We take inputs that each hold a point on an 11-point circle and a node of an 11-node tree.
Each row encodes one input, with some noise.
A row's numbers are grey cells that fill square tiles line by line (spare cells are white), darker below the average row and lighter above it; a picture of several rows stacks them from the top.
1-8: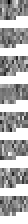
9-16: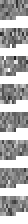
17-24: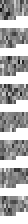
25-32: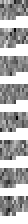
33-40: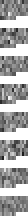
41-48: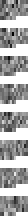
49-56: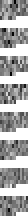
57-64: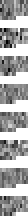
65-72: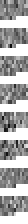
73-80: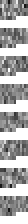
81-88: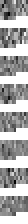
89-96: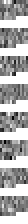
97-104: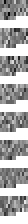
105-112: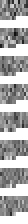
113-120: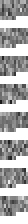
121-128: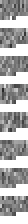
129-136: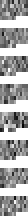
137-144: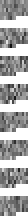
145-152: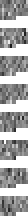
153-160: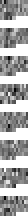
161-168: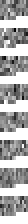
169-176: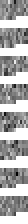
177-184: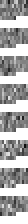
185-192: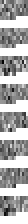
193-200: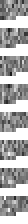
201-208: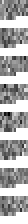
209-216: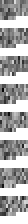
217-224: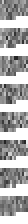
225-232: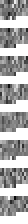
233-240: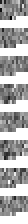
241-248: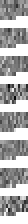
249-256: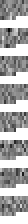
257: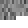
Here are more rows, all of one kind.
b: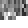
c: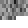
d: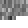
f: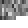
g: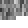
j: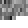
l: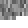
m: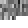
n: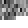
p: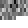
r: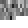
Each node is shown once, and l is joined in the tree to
c, d and p.
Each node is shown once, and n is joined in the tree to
j.
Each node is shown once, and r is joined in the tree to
d.
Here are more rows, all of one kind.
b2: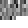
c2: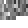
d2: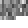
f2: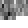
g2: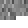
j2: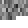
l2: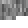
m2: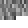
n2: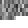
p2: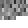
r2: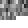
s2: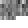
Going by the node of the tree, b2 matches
c2 and m2.
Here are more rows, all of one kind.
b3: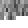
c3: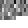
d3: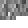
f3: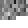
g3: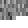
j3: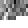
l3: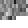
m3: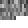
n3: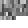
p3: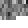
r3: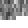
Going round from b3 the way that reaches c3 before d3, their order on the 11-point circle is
b3, j3, l3, f3, c3, d3, m3, r3, n3, p3, g3.
